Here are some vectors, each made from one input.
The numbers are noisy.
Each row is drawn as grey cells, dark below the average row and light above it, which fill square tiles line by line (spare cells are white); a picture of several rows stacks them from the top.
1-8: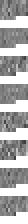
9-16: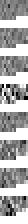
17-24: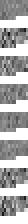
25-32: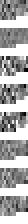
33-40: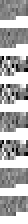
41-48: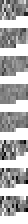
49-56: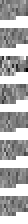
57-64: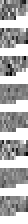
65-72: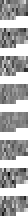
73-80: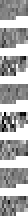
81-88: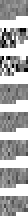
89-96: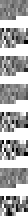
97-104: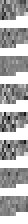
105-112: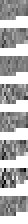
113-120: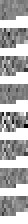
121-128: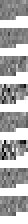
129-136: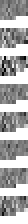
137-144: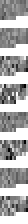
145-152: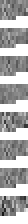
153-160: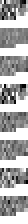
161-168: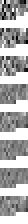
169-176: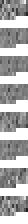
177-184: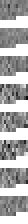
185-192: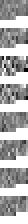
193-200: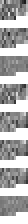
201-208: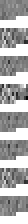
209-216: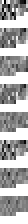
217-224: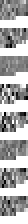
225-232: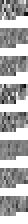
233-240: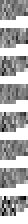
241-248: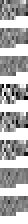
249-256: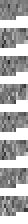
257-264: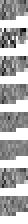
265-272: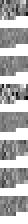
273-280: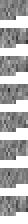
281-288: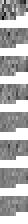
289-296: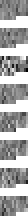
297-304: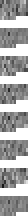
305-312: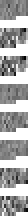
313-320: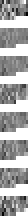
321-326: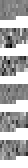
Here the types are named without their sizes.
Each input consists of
a list of items, each a point on a line and a true/false value.
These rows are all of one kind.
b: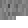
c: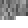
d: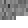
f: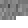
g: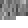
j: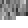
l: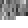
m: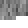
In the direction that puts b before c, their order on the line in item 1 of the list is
l, g, b, d, c, m, j, f.
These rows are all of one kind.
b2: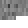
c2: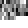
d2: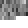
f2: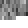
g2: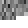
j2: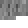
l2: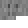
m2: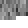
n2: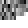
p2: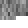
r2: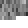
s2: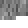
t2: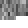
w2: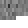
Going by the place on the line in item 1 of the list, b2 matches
l2, t2 and w2.
